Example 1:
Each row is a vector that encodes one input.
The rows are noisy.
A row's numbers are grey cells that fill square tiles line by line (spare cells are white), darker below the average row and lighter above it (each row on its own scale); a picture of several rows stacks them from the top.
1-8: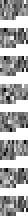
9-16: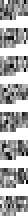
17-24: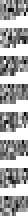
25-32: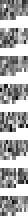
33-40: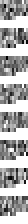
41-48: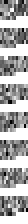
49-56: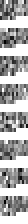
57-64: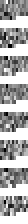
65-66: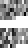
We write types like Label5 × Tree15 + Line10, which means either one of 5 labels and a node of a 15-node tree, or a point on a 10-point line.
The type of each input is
Bool × Line4.
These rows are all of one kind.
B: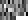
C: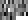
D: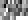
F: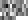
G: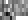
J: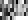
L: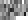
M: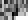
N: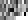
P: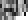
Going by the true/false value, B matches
C and P.
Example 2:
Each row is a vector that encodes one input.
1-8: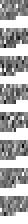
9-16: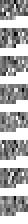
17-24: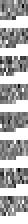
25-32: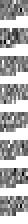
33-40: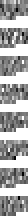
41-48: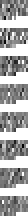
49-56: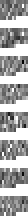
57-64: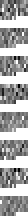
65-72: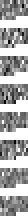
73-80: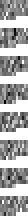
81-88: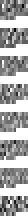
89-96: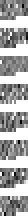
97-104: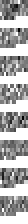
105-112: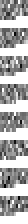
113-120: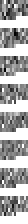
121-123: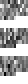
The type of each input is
(Bool × Bool × Bool × Bool + Unit) × Circle6.
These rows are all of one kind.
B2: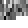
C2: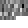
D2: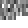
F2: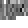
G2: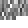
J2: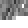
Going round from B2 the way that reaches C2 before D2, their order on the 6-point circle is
B2, C2, G2, F2, D2, J2.
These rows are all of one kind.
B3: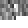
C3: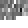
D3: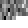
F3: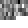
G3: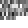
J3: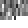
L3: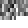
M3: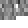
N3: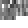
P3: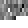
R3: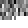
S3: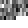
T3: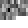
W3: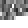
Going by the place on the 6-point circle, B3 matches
J3, L3, M3 and R3.
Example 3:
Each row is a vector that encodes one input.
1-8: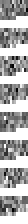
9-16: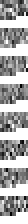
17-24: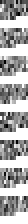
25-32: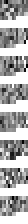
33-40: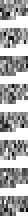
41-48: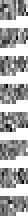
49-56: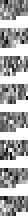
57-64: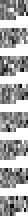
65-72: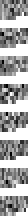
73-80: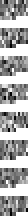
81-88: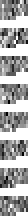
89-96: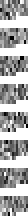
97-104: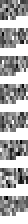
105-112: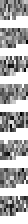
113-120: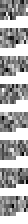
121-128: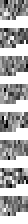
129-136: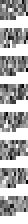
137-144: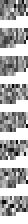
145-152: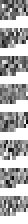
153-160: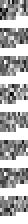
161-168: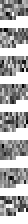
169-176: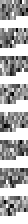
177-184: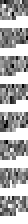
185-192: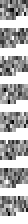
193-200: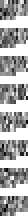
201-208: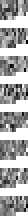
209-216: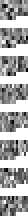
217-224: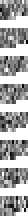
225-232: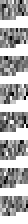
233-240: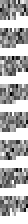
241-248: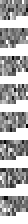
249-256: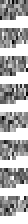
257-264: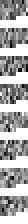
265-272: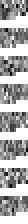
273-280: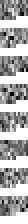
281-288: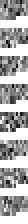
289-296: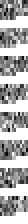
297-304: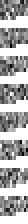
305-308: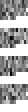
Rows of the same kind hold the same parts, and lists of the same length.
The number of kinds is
3.
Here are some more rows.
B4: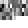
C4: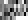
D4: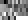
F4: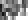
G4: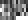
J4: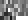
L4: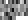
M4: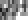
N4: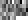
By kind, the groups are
B4
C4, D4, G4, J4, L4, M4, N4
F4

